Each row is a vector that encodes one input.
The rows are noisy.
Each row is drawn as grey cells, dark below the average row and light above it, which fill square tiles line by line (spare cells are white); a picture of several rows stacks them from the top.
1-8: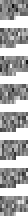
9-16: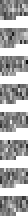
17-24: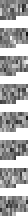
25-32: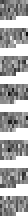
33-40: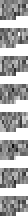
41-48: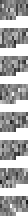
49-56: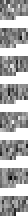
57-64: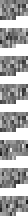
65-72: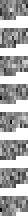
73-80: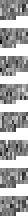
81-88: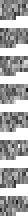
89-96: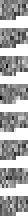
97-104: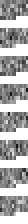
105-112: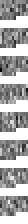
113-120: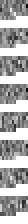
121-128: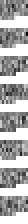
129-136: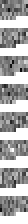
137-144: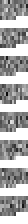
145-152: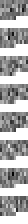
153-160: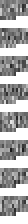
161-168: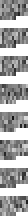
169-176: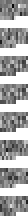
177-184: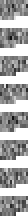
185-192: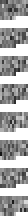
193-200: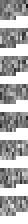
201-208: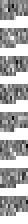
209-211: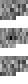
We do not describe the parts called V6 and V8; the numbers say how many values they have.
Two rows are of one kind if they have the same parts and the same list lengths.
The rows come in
2 kinds.
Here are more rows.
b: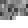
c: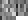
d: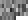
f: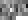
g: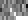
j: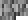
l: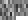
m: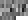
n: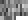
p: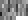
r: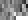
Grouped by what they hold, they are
b, c, f, g, l, n, p, r
d, j, m

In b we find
a point on a 4-point line, a value of V6 and a value of V8.
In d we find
a point on a 5-point line and a true/false value.
